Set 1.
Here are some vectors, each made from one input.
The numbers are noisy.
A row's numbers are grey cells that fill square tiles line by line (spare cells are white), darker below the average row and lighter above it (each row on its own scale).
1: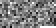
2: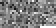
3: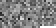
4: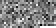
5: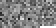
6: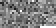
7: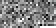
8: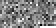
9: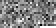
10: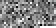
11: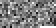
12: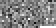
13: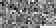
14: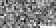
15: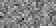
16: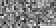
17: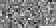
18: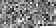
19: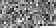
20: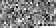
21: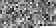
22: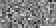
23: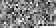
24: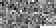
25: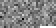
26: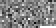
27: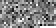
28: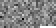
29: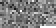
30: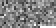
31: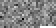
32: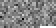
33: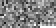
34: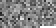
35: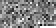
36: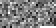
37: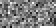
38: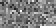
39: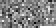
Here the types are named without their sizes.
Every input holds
a point on a line.
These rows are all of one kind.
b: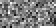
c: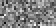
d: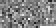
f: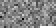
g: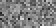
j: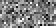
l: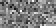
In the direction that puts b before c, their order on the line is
b, f, d, l, c, g, j.
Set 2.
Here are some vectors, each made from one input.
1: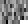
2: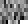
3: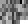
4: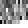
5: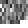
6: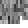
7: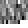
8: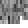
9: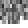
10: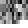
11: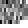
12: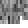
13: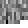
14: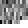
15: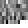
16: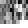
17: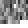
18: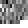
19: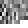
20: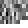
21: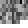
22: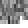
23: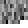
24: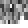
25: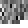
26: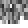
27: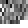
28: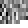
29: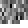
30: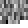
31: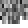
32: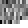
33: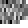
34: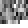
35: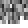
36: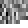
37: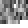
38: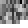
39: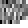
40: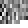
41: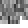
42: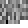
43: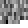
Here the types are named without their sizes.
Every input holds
a node of a tree.
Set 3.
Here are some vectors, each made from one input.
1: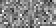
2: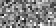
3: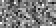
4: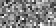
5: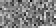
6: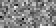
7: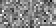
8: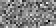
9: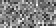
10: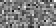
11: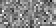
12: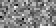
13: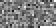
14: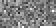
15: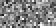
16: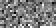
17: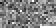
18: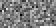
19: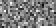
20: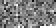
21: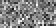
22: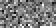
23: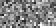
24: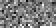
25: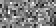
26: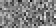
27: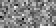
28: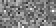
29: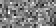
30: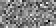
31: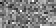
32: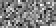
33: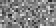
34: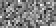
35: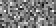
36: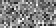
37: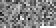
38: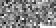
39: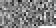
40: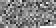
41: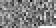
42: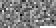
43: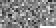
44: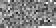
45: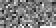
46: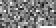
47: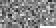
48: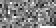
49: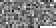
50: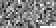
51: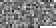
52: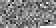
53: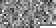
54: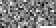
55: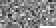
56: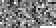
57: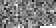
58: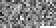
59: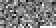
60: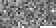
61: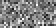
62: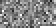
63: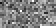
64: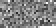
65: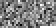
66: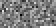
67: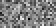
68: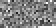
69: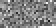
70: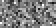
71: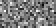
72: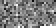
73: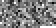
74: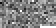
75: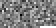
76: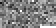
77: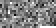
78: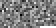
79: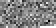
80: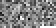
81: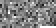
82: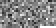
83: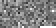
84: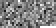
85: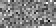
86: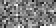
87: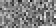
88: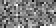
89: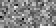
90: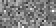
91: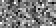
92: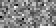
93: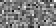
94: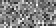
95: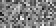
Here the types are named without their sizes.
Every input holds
a point on a circle.
